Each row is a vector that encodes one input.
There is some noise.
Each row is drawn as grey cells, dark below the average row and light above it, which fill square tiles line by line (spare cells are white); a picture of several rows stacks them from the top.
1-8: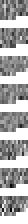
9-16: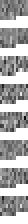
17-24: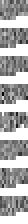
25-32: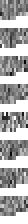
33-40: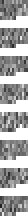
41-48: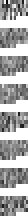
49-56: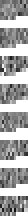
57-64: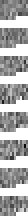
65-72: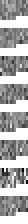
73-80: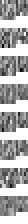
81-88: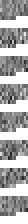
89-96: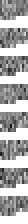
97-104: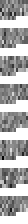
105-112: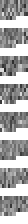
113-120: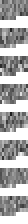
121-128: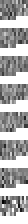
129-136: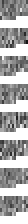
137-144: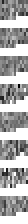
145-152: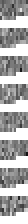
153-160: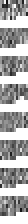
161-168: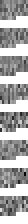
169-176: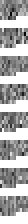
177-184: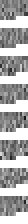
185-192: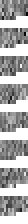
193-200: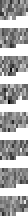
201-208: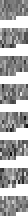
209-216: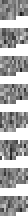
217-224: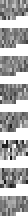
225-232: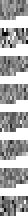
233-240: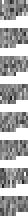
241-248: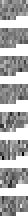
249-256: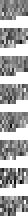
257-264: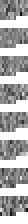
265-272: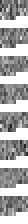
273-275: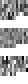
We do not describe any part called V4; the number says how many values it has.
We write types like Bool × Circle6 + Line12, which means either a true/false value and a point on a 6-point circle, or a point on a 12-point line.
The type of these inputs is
List2(Bool × V4 + Line7).
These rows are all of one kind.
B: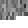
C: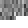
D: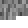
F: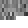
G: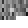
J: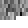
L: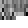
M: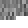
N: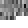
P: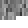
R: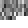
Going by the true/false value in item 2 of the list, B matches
F, J and P.
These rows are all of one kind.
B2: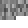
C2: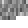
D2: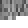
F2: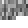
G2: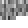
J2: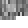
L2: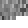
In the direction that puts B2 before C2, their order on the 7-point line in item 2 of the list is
L2, J2, B2, F2, G2, D2, C2.
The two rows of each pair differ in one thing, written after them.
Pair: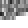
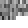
the true/false value in item 2 of the list
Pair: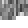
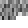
the value of V4 in item 1 of the list
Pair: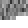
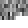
the true/false value in item 2 of the list
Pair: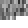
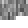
the value of V4 in item 2 of the list
